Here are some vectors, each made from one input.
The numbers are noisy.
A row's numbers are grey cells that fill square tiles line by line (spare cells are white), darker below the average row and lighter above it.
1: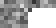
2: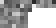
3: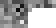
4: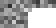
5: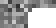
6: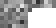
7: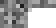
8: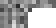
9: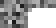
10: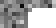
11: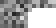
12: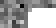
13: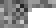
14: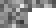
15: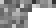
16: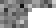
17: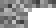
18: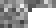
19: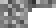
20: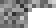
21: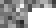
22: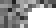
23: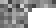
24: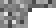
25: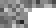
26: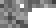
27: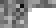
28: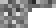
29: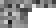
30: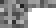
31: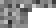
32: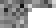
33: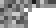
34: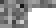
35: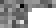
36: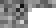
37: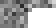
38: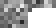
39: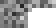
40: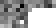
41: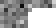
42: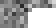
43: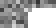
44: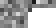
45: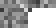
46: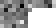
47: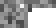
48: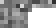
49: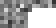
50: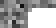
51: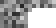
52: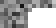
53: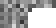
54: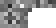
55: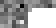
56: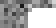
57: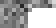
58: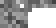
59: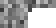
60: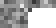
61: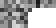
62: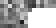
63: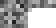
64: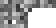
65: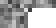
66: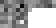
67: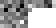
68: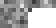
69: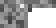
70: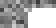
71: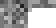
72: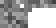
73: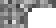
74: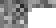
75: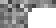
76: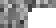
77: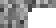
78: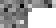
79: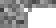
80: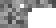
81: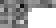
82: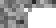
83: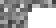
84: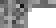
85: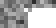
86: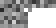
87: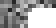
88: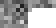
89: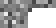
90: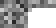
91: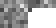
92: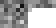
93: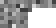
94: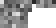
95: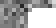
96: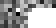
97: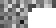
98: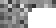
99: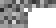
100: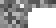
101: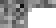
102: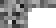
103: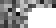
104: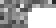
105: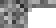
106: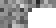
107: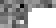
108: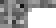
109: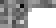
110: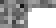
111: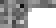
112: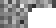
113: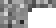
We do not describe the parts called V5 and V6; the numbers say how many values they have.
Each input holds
either a value of V5 and a value of V6, or a list of up to two points on a 4-point line.
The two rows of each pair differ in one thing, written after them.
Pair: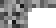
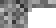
the place on the 4-point line in item 1 of the list
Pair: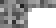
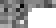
the place on the 4-point line in item 2 of the list
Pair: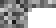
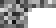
the place on the 4-point line in item 2 of the list
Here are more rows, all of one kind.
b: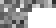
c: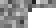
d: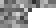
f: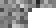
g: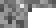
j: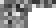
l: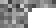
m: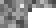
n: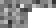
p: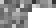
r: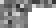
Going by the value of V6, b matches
j, n, p and r.
